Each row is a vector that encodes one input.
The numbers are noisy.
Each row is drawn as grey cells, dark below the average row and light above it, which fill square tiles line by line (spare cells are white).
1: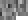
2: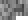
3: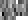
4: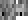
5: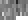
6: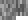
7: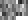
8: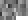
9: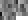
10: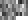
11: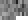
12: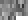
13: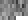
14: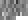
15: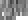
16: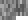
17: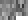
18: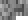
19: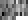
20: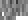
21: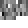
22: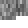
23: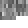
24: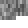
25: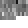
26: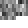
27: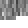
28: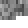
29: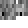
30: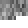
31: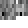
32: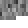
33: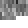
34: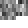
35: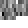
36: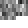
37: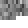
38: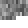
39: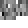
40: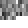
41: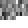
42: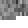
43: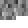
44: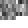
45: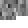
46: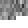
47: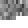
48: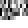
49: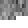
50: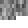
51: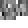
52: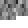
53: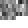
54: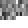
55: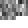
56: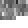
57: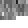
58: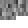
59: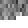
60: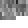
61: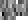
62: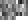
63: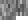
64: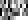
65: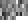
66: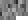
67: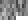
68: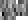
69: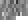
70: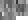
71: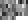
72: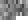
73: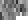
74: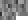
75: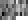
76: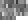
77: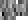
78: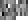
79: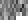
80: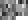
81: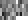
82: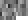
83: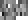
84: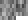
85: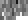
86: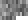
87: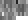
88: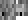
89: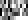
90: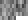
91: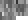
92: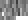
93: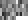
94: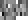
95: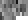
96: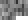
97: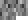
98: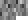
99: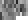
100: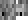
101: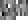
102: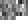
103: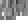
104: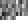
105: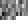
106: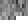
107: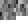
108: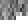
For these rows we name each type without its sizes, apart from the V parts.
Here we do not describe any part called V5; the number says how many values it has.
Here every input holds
a list of items, each a true/false value and a value of V5.
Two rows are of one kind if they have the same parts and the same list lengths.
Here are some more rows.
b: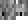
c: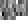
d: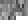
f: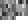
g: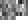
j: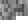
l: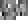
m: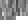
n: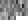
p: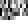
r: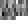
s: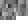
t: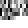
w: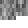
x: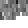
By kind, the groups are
b, c, f, g, l, r
d, j, m, n, s, w, x
p, t

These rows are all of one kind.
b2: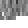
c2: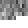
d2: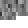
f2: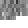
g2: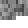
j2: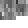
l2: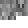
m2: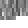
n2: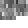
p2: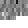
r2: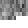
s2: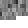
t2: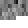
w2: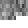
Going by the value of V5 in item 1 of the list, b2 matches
f2, m2 and p2.
